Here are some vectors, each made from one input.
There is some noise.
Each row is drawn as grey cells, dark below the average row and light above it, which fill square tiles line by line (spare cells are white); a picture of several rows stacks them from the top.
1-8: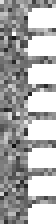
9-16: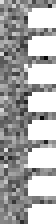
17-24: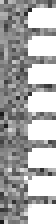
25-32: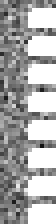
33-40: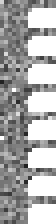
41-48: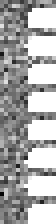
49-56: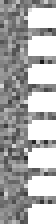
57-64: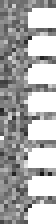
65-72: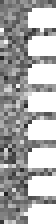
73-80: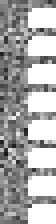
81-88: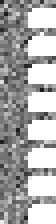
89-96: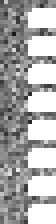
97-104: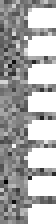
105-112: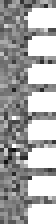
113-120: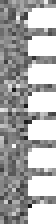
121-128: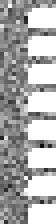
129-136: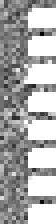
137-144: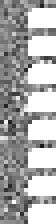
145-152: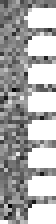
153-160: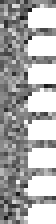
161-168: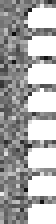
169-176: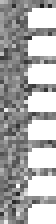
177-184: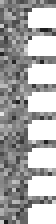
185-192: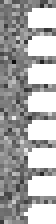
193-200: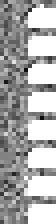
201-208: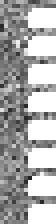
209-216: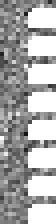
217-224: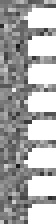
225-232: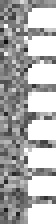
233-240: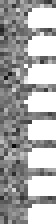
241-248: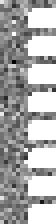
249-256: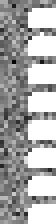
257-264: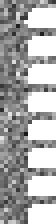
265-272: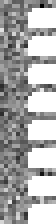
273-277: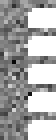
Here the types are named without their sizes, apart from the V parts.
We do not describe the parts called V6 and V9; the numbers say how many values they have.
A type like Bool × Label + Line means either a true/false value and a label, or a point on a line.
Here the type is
Bool × Tree × (Tree + V6) × V9.
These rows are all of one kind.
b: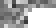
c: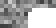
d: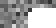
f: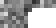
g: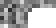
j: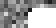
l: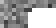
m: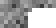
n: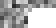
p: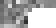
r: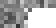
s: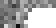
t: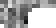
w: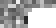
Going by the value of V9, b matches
n, p and w.
